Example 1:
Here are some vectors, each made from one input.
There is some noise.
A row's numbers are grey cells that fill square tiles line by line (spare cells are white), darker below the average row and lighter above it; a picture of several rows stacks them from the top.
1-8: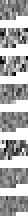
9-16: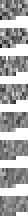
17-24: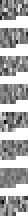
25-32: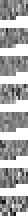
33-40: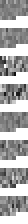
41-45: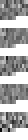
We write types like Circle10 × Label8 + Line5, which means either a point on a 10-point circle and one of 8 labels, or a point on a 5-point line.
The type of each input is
Tree10.
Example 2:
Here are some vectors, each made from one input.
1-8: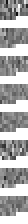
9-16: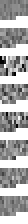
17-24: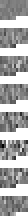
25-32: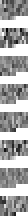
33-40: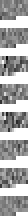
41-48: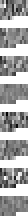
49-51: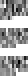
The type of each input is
Tree11.
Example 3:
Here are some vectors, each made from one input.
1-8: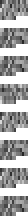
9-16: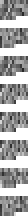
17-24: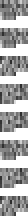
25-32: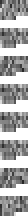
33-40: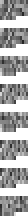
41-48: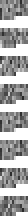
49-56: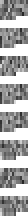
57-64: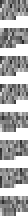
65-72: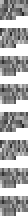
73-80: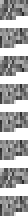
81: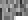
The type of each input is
Label4.
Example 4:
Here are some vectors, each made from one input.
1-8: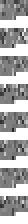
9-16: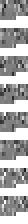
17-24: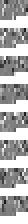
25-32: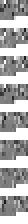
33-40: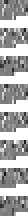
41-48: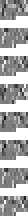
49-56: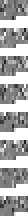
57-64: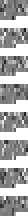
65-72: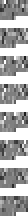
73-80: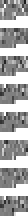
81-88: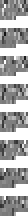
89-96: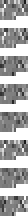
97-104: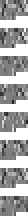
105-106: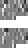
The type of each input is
Line12.
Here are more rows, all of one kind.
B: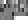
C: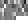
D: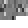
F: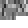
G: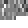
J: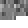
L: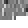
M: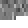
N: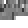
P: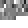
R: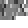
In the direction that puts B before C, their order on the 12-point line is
B, N, D, R, F, J, M, L, G, C, P.
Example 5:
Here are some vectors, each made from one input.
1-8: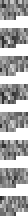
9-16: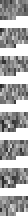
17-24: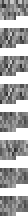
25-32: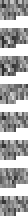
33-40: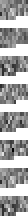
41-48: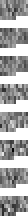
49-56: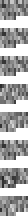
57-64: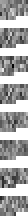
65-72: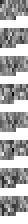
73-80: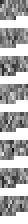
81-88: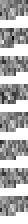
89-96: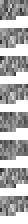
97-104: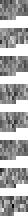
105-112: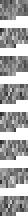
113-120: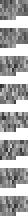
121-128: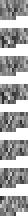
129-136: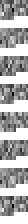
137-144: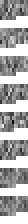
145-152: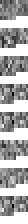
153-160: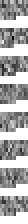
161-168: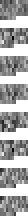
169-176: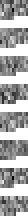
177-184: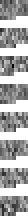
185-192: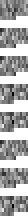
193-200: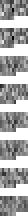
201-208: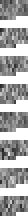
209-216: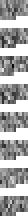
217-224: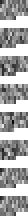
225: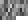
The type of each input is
Label8.
